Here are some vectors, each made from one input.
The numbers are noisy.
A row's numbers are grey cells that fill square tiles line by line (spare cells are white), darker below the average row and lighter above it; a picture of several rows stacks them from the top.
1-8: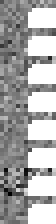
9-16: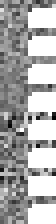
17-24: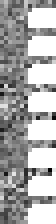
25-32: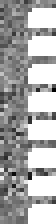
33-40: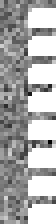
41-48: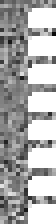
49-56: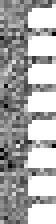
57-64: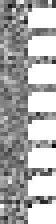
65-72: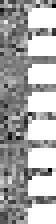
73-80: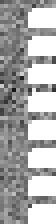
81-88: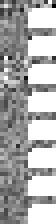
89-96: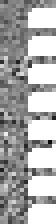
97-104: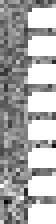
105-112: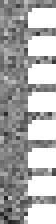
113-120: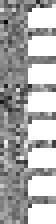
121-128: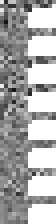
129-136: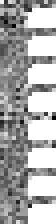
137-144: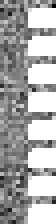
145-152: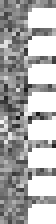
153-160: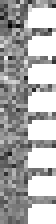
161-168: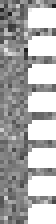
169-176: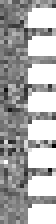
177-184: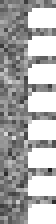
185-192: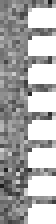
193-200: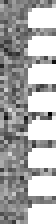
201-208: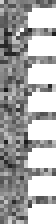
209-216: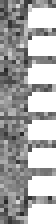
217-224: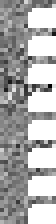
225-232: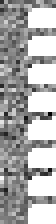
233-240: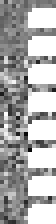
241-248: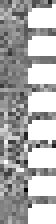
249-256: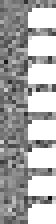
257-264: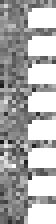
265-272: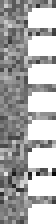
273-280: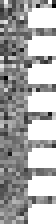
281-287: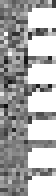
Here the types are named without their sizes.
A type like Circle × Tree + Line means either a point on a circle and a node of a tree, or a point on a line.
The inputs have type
List(Line).
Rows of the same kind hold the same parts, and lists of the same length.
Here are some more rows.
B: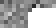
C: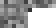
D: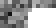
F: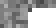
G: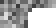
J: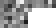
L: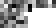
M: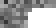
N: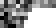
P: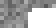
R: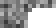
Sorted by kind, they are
B, G, L, M
C, F
D, N, P, R
J

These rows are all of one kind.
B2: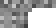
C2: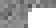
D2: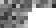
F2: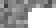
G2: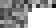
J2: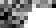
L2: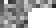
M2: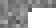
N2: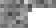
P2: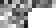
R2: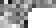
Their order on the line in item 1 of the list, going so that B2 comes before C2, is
L2, J2, B2, N2, F2, C2, D2, P2, G2, M2, R2.
